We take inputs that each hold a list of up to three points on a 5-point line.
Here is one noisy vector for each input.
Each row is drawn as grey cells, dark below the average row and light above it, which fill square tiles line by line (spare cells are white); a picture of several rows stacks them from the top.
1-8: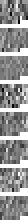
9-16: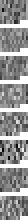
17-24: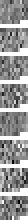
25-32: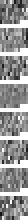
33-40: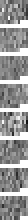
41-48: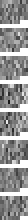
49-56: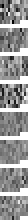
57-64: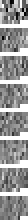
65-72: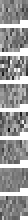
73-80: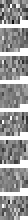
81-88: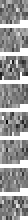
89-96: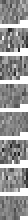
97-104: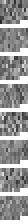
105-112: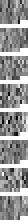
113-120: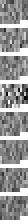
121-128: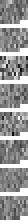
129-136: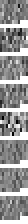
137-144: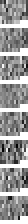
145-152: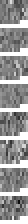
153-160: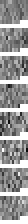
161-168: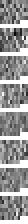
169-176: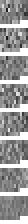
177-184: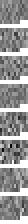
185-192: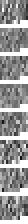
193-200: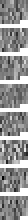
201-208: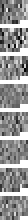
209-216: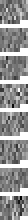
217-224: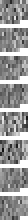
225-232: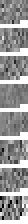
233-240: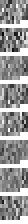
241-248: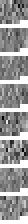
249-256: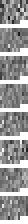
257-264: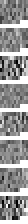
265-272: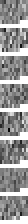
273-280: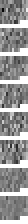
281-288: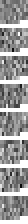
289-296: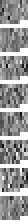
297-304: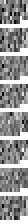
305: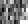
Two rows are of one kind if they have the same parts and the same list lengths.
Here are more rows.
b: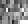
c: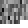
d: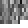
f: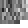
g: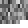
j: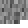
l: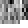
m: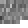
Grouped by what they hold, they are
b, f
c, d, l, m
g
j

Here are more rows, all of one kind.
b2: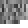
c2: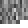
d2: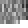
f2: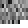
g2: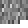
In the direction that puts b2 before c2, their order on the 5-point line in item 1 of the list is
d2, b2, g2, f2, c2.
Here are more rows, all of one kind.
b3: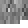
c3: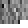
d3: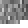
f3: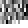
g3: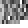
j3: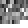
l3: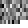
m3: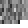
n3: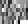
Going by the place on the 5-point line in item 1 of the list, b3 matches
d3, f3 and g3.
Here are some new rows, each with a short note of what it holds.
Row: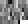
a list of three items
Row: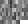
a list of three items
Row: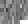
a list of two items
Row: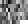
the empty list
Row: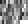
a list of one item
